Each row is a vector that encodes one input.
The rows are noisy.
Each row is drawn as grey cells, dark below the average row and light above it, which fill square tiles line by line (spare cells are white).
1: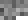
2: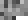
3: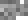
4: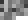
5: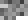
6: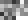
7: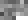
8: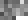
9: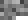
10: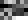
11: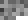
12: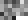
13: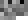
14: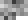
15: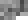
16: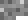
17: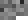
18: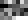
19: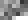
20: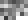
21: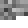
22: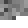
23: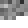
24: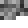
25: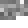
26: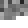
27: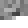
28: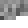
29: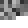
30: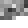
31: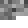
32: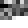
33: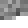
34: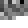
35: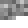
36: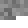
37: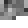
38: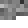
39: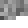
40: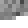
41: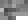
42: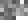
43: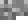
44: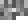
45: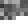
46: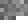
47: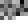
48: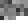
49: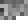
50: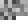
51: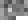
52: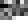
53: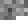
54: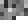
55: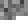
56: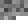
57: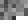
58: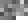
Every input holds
either a fixed value, or a node of each of two 7-node trees.
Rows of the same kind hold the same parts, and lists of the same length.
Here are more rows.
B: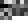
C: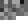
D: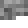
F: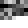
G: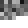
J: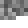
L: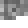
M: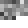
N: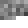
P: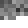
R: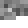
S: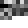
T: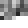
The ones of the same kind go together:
B, F, S
C, D, G, J, L, M, N, P, R, T

